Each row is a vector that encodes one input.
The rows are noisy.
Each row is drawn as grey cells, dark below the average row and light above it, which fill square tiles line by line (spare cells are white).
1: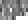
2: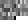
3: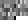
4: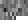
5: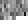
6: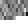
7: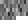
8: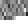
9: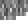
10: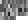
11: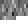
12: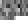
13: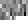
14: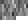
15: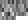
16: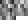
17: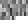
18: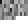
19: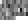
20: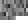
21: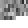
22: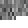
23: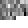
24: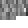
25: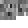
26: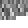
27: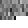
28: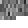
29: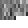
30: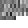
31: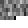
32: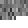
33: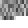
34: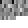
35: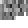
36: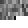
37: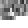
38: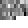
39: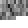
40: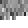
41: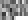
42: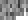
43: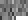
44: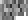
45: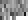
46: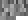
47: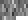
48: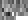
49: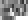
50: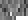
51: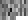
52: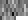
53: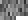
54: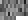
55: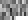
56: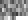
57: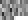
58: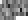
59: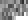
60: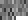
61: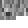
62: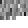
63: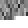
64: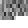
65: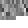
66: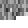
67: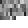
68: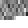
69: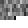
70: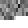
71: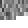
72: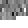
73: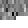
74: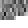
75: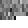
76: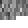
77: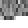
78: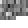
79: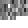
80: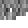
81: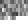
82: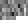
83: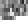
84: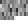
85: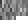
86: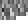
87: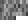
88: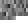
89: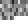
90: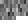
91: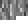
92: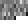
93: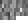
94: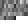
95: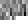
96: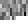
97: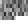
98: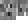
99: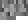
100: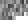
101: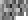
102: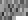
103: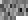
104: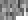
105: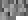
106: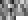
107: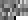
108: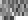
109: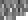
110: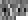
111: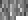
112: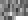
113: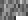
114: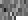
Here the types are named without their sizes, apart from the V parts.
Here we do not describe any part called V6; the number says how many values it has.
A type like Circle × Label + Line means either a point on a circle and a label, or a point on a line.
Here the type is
(Bool × Bool × Bool × Bool + Line) × V6.
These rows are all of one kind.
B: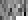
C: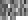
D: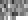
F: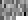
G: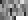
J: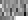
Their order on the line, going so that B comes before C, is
F, J, B, G, C, D.
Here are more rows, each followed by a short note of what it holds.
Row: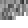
four true/false values and a value of V6
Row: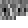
four true/false values and a value of V6
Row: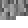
four true/false values and a value of V6
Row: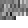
four true/false values and a value of V6
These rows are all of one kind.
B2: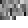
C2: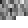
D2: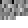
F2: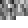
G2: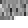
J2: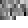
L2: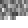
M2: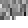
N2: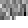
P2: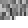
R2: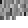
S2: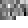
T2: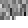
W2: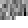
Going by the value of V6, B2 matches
C2, F2, J2 and S2.
